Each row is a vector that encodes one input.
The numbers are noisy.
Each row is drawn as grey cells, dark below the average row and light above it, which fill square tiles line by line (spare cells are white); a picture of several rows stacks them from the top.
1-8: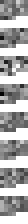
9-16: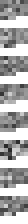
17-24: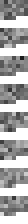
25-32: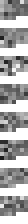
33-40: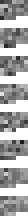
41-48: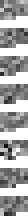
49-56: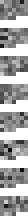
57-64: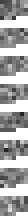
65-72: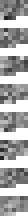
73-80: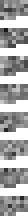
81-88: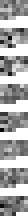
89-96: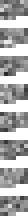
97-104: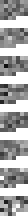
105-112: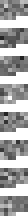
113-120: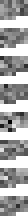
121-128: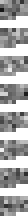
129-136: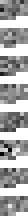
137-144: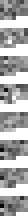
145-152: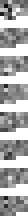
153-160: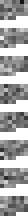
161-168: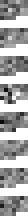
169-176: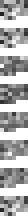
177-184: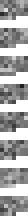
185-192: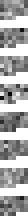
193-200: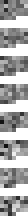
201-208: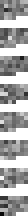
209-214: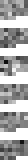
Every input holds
one of 12 labels, together with either a fixed value, or five true/false values.
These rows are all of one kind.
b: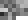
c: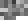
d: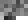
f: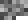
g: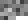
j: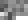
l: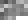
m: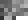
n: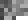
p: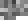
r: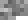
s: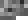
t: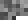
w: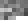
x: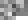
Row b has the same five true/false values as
c, p, r and x.
